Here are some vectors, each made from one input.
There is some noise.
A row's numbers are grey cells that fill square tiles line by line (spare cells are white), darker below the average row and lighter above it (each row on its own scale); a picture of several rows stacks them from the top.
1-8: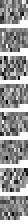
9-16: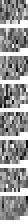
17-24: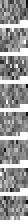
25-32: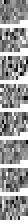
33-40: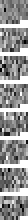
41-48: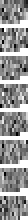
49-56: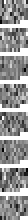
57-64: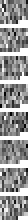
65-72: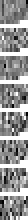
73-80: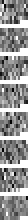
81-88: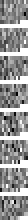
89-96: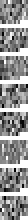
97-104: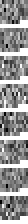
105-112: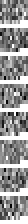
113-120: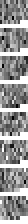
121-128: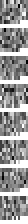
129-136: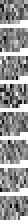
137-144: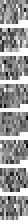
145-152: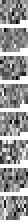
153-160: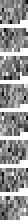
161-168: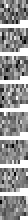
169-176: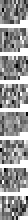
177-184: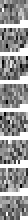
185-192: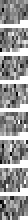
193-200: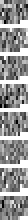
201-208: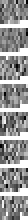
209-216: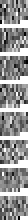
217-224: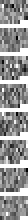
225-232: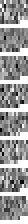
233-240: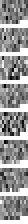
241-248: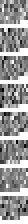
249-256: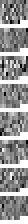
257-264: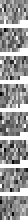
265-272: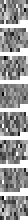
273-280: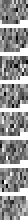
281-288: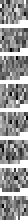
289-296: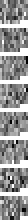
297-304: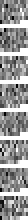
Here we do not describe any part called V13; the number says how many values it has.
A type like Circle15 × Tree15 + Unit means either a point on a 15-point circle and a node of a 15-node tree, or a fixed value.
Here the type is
(Bool × Bool × Bool × Bool + Line6) × V13.
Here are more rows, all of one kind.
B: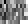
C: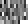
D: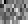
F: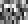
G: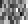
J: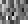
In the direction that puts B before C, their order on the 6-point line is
J, F, B, G, D, C.
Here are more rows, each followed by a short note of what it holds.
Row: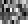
a point on a 6-point line and a value of V13
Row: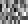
four true/false values and a value of V13
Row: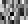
a point on a 6-point line and a value of V13
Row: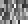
four true/false values and a value of V13
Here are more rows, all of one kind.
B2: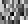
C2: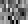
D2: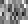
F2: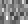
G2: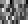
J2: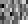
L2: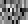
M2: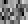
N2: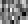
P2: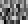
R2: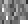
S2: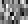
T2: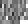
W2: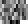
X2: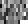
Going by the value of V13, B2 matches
F2, J2, M2 and S2.
